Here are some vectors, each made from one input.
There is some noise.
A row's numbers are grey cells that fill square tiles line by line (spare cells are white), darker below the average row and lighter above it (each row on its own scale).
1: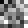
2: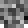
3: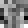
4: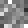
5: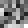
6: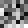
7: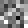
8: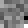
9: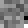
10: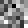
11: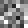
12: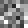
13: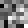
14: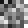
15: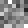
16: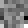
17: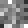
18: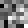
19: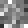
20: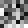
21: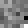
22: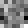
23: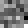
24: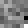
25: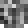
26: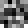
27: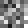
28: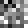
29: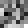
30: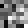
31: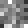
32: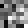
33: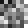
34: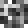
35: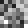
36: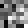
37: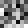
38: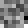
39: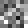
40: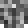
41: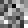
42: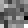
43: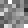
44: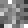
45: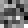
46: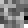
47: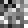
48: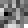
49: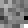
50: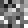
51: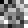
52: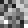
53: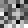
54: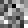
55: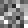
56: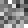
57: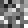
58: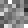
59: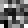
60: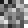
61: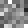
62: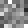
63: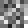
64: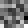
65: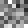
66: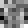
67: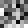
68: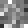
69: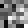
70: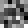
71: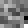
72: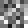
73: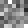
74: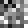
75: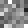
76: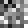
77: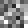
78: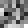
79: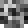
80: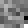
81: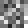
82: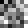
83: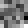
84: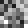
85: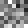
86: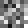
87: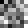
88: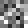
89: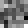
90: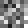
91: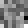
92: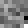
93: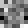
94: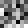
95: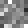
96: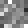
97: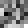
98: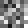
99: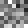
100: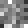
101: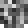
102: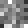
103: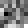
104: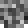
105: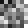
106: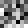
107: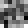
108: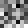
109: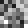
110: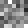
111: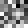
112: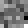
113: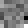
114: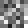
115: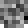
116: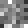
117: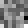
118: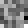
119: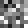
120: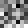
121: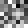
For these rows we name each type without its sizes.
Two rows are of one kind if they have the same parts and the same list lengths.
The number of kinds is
4.
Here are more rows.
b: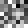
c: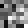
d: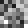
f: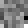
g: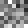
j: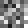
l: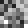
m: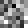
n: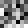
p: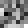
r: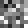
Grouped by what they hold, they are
b, g, n, p
c
d, j, l, m, r
f

